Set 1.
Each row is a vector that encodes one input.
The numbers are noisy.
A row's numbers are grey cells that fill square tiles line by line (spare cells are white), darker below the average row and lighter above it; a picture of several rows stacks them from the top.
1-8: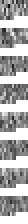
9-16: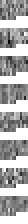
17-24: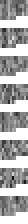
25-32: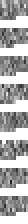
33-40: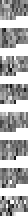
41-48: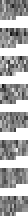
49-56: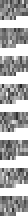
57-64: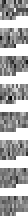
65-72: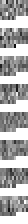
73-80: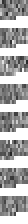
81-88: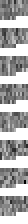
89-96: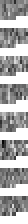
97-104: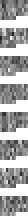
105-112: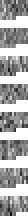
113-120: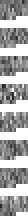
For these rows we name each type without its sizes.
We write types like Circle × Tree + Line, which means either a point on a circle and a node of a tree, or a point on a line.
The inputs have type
Line × Line + List(Circle).
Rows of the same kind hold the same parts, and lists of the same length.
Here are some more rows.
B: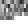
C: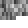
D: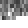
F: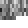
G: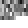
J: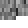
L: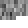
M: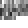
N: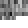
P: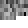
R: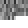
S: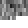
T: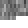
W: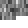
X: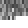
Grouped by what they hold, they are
B, G
C, D, L, P
F, M
J, N, R, S, T, W, X

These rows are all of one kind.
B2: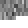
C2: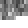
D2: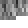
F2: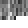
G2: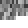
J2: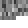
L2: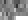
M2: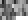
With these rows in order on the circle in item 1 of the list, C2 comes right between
F2 and L2.
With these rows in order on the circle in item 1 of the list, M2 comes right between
G2 and J2.
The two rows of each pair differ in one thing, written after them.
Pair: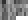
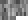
the place on the circle in item 2 of the list
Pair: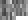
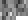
the place on the circle in item 1 of the list
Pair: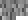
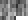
the place on the circle in item 1 of the list
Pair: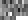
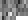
the place on the circle in item 1 of the list
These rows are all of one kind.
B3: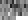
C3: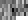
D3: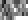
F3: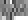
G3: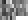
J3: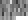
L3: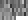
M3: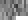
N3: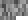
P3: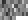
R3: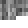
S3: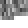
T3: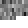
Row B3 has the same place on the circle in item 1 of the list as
L3, M3 and P3.
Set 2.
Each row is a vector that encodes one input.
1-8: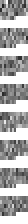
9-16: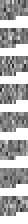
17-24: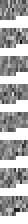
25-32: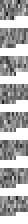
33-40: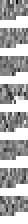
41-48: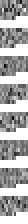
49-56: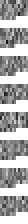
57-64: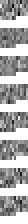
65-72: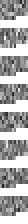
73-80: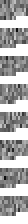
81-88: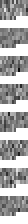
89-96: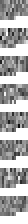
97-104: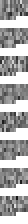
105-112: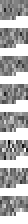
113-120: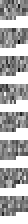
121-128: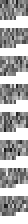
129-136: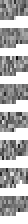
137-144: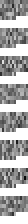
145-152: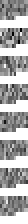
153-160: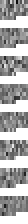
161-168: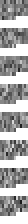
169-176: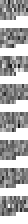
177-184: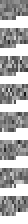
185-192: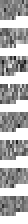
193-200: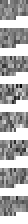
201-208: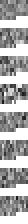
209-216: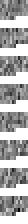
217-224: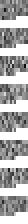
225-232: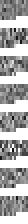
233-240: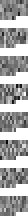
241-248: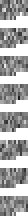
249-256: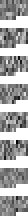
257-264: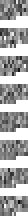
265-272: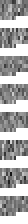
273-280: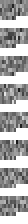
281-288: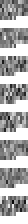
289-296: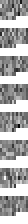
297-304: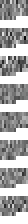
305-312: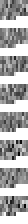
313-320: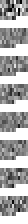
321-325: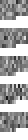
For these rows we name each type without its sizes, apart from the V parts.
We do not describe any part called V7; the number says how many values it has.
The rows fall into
2 kinds.
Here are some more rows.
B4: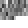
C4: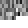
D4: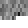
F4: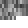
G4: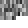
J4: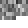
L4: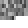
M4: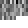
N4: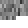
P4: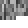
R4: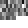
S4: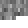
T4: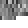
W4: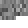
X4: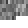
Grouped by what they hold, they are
B4, F4, J4, L4, M4, P4, T4
C4, D4, G4, N4, R4, S4, W4, X4

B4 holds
a point on a line.
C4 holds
a true/false value and a value of V7.
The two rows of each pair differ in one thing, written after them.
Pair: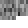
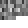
the true/false value
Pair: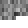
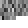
the value of V7
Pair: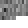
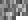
the value of V7
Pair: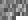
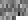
the true/false value
